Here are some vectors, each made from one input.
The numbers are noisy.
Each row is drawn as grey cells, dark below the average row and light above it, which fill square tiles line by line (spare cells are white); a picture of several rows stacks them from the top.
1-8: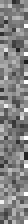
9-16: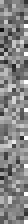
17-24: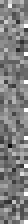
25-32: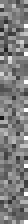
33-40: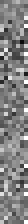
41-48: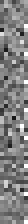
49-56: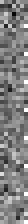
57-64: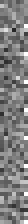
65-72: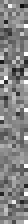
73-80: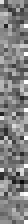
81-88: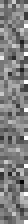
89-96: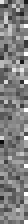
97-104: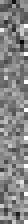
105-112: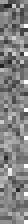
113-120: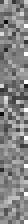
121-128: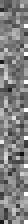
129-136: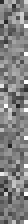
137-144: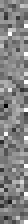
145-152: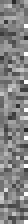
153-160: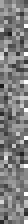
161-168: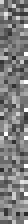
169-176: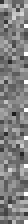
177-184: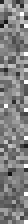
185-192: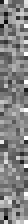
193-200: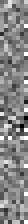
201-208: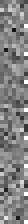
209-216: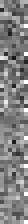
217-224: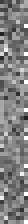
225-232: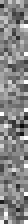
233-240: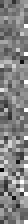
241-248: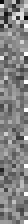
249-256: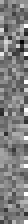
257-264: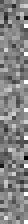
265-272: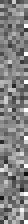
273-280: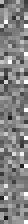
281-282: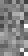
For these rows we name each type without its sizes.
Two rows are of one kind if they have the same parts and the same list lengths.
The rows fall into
2 kinds.
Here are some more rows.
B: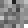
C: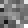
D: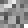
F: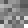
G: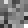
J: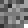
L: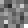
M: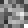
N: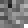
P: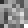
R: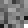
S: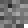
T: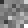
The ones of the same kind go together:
B, D, G, R
C, F, J, L, M, N, P, S, T

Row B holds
a point on each of two circles, a point on a line and a true/false value.
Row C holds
a point on a circle, a point on a line and a true/false value.
